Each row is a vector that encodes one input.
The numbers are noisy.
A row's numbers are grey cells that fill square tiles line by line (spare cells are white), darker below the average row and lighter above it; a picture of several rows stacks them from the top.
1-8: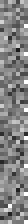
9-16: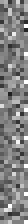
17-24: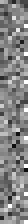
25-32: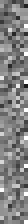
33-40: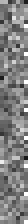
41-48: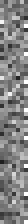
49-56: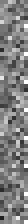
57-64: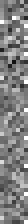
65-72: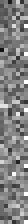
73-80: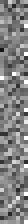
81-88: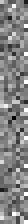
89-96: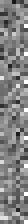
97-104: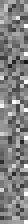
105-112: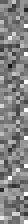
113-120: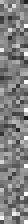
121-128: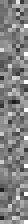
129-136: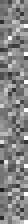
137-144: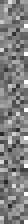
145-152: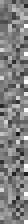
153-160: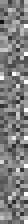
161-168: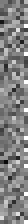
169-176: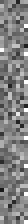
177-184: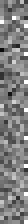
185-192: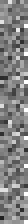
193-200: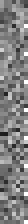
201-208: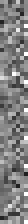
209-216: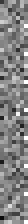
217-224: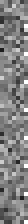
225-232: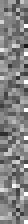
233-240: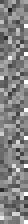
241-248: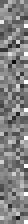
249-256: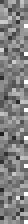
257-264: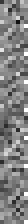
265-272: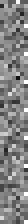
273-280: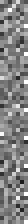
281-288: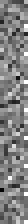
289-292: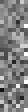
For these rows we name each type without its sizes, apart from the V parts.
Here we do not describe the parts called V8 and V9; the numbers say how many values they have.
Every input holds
a point on a line, a value of V8 and a value of V9, together with either a point on a circle and a true/false value, or a fixed value.
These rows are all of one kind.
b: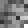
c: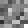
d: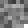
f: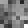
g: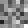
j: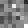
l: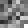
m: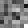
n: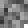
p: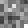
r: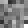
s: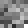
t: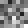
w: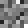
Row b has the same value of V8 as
f, l and w.
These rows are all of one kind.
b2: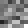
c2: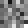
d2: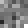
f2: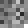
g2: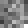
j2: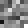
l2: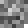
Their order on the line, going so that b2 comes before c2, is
b2, c2, g2, d2, l2, j2, f2.
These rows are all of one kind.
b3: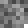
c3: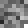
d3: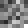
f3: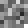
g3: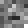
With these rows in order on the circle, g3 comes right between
d3 and f3.
